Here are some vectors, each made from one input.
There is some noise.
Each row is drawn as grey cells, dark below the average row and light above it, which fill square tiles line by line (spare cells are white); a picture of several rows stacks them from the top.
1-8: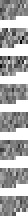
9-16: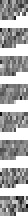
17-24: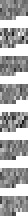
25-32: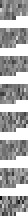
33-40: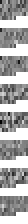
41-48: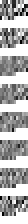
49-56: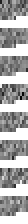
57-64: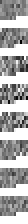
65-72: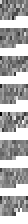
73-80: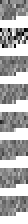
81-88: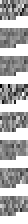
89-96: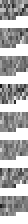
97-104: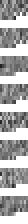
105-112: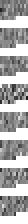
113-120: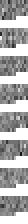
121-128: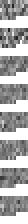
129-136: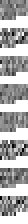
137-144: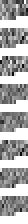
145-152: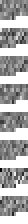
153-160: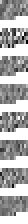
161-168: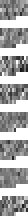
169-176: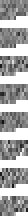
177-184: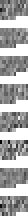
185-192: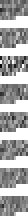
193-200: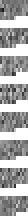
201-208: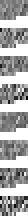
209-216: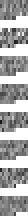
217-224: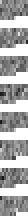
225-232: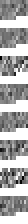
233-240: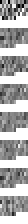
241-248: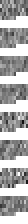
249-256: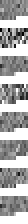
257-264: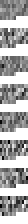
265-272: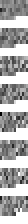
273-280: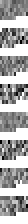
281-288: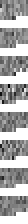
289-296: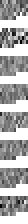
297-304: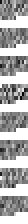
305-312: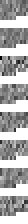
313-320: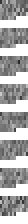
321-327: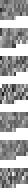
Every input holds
a list of up to two items, each either a point on a 3-point line and a point on a 5-point line, or a point on a 13-point line.
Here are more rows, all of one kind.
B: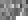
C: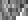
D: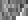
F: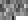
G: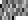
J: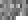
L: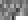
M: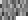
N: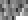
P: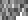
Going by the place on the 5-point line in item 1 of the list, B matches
J and L.
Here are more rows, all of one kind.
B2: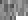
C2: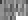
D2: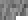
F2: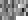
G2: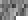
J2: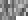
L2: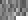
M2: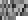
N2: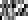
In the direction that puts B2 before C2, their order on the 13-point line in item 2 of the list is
D2, G2, L2, B2, C2, M2, N2, F2, J2.
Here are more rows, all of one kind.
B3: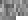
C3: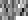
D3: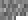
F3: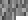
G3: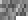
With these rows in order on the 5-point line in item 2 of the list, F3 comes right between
B3 and G3.
